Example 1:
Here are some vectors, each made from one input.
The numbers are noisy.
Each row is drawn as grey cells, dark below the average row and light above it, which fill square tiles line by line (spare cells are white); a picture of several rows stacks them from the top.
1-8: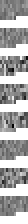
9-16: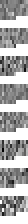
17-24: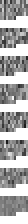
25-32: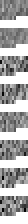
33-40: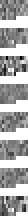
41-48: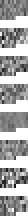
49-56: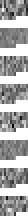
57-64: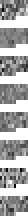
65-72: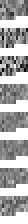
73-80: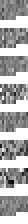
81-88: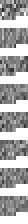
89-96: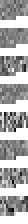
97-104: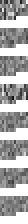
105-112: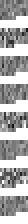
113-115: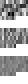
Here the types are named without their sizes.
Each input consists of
either a fixed value, or a node of a tree.
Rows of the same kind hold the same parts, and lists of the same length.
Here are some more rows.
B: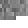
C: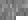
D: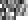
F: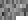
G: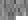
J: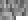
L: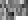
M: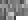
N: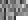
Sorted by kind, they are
B, C, D, F, G, L, M, N
J

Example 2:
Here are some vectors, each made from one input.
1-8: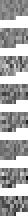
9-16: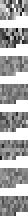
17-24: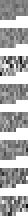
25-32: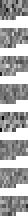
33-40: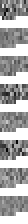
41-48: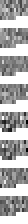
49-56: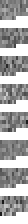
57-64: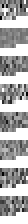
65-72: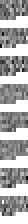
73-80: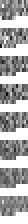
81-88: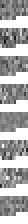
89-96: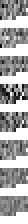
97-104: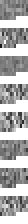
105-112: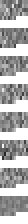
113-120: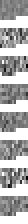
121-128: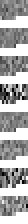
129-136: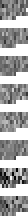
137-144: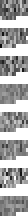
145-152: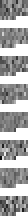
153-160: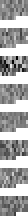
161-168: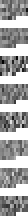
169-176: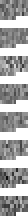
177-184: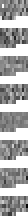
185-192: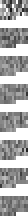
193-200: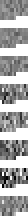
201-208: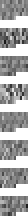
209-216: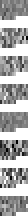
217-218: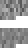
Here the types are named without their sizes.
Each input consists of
a node of a tree.
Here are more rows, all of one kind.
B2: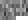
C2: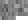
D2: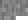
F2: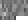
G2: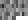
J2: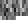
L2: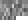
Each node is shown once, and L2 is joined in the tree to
F2 and J2.
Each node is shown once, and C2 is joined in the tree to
D2.
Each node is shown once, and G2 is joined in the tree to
B2.
